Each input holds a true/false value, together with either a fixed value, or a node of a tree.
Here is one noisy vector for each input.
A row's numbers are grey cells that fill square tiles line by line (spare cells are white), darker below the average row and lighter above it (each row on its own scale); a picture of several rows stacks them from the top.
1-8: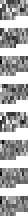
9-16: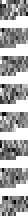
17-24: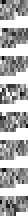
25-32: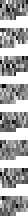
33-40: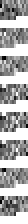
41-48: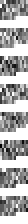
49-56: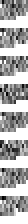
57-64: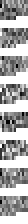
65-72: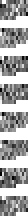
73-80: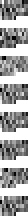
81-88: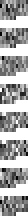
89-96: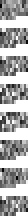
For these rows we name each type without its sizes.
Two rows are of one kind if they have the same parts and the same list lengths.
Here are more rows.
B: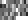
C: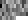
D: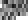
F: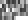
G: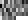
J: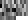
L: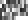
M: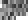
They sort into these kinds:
B, F, L
C, D, G, J, M

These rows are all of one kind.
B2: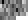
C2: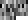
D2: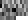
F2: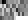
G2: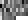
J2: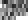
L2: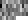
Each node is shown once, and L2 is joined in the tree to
C2 and F2.
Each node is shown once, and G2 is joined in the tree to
J2.
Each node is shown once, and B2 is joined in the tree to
C2 and D2.
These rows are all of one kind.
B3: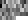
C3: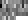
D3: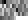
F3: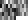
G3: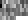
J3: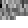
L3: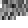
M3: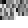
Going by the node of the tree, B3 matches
D3 and M3.
